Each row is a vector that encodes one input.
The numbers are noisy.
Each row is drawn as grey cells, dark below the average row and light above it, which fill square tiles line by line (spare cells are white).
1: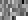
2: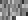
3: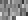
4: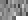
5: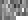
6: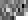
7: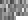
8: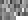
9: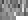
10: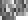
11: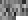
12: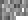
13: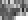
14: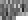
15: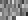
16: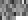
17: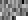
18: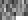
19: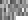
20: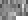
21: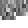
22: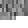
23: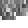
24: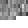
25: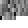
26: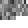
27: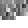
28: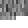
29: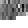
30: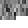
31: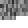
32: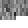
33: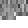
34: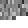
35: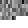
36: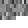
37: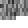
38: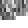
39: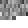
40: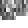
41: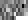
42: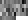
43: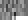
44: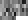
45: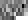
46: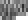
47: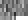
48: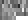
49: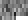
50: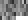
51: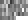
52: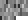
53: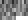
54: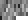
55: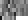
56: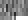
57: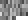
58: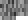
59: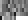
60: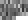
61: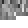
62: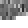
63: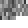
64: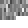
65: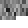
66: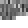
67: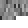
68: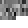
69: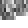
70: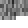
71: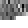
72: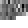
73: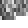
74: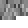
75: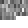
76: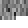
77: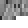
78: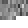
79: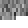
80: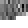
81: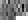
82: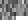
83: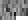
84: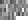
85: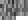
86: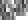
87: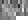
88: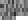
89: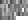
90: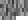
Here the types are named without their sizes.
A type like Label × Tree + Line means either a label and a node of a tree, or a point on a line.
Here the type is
Bool × Tree.
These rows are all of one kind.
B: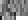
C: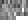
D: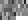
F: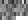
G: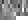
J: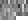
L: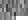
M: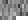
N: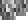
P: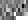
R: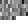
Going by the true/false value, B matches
D, F and L.
